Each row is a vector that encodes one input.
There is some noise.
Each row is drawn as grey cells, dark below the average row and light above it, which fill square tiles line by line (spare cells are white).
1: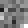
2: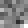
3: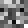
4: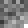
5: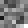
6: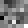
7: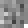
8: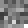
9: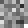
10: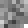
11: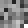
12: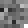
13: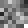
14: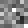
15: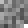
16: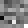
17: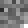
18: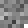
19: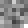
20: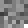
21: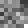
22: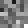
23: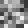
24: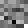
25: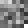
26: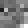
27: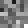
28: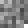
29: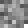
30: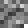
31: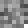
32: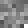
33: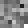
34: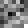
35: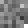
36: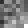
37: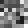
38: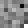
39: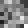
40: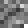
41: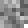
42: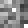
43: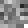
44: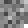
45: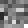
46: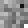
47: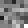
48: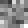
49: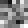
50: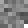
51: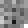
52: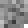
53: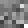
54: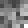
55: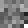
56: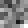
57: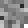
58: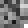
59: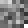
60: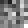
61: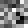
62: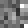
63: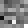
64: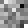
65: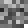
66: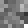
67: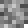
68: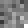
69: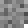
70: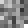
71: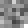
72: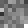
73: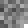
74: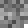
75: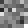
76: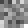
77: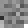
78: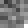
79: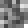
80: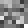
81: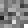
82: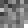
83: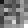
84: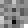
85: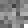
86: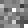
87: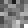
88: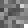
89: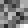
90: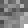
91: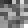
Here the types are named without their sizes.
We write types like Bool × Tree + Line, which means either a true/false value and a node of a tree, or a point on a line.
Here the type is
Circle × Tree.
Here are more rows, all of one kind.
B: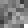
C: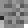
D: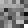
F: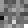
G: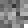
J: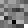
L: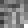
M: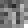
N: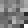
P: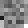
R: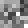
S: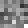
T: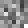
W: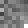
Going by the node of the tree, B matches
C, F, P and R.
